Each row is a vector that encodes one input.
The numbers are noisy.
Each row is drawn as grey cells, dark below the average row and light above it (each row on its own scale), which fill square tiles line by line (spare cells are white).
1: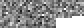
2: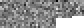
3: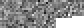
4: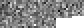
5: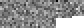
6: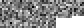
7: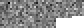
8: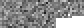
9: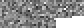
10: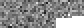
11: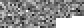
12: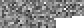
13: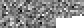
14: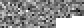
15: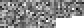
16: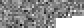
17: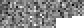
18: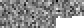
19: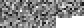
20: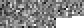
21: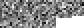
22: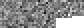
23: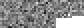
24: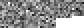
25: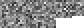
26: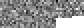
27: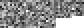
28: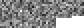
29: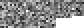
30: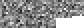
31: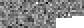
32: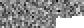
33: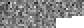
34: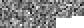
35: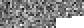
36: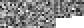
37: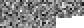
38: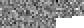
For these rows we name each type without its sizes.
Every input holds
a point on a line.
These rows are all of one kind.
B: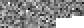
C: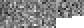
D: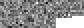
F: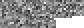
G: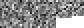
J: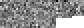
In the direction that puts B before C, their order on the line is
B, G, C, J, F, D.
